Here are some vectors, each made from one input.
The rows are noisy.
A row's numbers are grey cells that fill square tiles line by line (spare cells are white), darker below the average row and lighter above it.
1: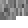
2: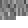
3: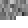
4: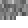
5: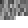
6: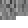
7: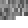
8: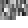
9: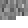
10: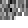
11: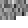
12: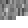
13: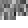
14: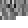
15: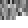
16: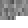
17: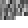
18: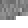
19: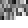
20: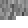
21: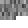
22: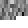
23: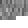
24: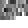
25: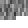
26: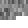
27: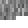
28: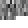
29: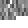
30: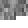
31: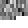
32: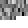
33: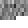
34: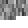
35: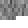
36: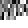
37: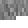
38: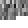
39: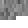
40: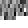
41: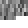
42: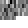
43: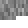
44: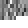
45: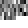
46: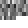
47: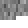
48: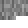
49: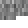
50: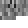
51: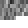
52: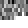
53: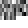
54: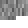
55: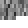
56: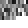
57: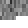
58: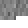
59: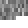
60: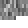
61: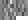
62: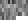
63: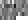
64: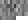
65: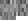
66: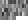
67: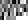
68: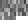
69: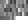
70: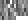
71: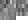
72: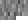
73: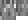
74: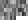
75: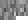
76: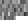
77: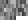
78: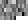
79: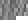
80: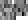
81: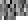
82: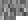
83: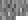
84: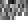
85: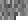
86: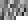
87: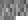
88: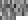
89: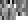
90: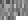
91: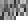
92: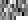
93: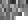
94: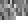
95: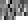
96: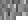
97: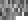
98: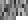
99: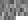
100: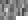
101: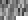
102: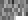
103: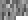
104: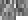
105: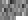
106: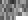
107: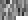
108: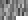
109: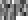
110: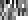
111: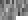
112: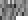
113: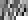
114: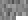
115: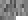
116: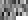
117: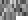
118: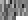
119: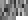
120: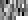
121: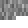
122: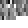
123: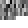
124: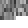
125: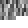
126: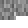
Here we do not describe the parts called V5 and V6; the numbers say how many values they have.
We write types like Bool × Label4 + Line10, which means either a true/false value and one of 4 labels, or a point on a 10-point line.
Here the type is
(Bool × V6 + Unit) × (Line9 + V5).
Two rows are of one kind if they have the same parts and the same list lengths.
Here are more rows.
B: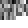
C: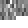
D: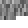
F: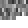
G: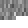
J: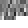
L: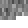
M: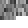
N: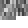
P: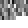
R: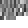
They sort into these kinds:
B, J, R
C, D, P
F, L, N
G, M

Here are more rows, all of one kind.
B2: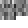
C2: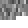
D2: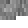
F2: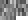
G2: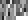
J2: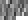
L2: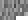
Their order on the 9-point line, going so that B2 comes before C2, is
G2, D2, L2, B2, J2, C2, F2.
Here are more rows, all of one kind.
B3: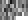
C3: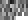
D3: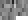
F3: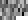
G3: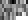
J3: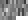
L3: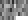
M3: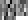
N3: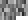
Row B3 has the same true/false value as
C3, F3 and J3.
